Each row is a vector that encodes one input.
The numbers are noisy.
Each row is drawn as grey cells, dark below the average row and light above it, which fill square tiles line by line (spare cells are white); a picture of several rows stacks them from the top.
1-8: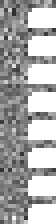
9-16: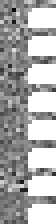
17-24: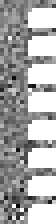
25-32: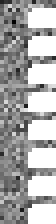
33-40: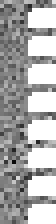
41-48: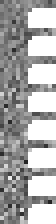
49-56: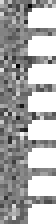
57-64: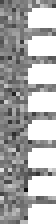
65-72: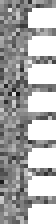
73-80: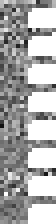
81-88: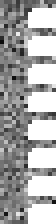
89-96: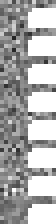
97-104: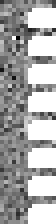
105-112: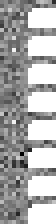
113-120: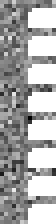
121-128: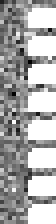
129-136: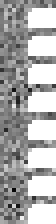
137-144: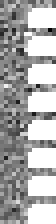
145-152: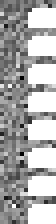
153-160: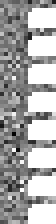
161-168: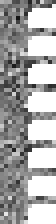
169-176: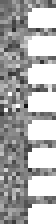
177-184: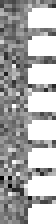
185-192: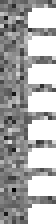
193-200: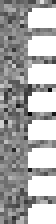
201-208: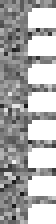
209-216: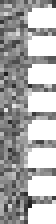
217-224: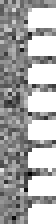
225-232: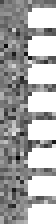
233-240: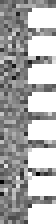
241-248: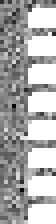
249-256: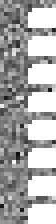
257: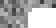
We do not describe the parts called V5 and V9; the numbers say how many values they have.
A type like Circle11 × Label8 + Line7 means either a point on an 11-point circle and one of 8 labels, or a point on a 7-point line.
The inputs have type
((Circle6 + V5) × Label7 + Unit) × (Tree7 + V9).
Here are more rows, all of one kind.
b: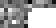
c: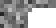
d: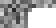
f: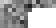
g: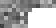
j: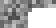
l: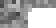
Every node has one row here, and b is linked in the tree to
f and j.
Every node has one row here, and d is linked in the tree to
j and l.
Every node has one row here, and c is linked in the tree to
g and j.
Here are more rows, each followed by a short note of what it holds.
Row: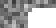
one of 7 labels, a node of a 7-node tree and a value of V5
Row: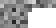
a point on a 6-point circle, one of 7 labels and a value of V9
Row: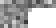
a node of a 7-node tree
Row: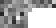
one of 7 labels, a value of V5 and a value of V9
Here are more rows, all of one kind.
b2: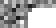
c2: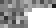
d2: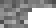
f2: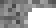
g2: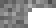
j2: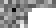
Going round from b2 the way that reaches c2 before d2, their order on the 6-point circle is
b2, j2, c2, d2, f2, g2.
